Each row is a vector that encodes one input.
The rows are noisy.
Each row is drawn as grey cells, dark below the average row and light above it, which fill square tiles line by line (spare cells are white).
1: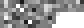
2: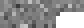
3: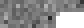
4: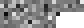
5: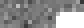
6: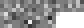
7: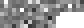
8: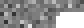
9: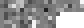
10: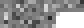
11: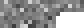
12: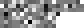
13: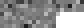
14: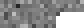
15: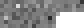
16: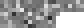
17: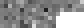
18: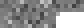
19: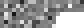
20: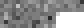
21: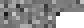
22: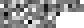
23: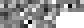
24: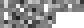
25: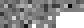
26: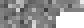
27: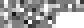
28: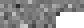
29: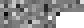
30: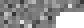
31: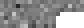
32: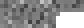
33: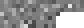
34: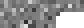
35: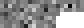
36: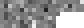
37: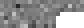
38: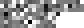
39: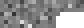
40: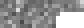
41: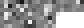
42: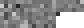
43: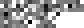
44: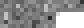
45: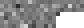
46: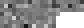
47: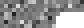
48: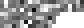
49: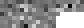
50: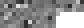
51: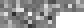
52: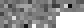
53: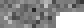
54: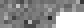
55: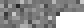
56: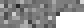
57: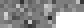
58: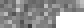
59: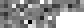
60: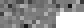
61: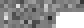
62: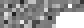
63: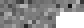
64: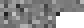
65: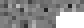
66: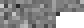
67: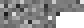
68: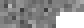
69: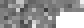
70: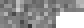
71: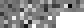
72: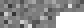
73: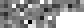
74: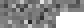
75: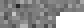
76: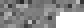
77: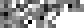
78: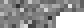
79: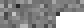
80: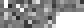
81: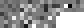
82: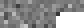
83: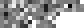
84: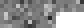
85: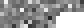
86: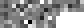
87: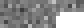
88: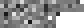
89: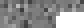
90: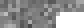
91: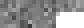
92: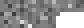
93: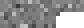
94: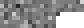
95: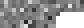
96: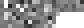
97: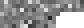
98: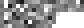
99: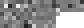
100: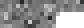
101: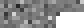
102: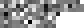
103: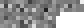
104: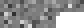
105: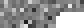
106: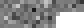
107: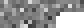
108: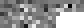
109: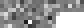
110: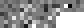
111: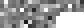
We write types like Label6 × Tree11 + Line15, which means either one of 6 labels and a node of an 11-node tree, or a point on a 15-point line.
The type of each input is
Bool × Line5 × (Tree8 + Unit).
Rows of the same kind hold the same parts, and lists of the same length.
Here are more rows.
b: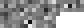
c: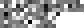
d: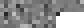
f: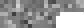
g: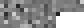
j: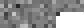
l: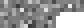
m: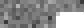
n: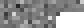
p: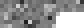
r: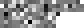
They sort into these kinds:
b, f, m, p
c, d, g, j, l, n, r

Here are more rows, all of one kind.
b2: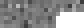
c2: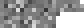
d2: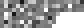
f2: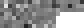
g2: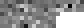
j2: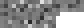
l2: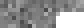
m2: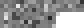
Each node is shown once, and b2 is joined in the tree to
g2, l2 and m2.
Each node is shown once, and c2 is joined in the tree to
l2.
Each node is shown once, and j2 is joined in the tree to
m2.
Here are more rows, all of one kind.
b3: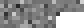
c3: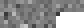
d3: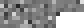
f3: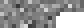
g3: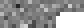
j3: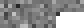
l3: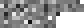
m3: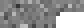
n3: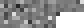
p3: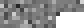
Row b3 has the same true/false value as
c3, j3 and m3.
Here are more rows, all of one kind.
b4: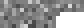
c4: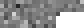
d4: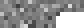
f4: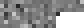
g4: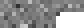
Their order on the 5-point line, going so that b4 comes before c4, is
f4, d4, g4, b4, c4.
